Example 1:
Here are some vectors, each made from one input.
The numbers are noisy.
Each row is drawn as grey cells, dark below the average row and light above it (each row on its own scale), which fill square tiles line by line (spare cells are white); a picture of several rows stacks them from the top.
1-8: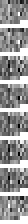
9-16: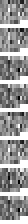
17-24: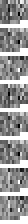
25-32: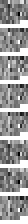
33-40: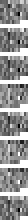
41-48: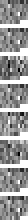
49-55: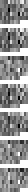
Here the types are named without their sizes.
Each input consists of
a point on a line and a true/false value.
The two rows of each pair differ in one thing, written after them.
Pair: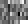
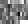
the place on the line
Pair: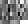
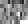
the true/false value
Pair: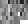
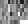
the place on the line
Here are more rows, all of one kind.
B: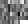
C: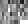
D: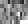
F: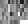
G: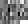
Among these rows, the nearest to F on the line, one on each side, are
B and C.
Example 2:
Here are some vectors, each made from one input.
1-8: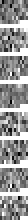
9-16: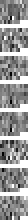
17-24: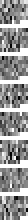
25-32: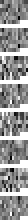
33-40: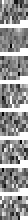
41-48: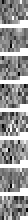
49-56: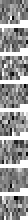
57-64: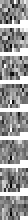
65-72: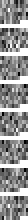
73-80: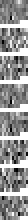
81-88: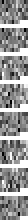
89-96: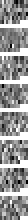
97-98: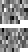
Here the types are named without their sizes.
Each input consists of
either a point on a line, or four true/false values.
